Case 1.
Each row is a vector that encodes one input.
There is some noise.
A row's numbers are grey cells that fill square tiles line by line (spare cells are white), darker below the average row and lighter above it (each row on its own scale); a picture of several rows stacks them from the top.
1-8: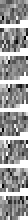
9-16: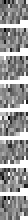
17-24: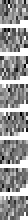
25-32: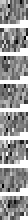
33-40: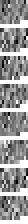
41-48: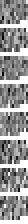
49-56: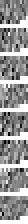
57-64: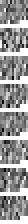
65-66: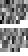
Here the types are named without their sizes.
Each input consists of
either a fixed value, or a node of a tree.
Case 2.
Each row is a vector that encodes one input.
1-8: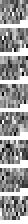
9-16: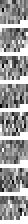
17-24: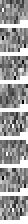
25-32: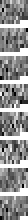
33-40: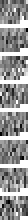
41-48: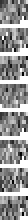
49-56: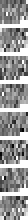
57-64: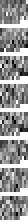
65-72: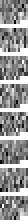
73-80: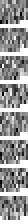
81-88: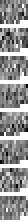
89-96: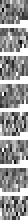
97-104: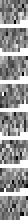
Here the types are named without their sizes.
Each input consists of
five true/false values.
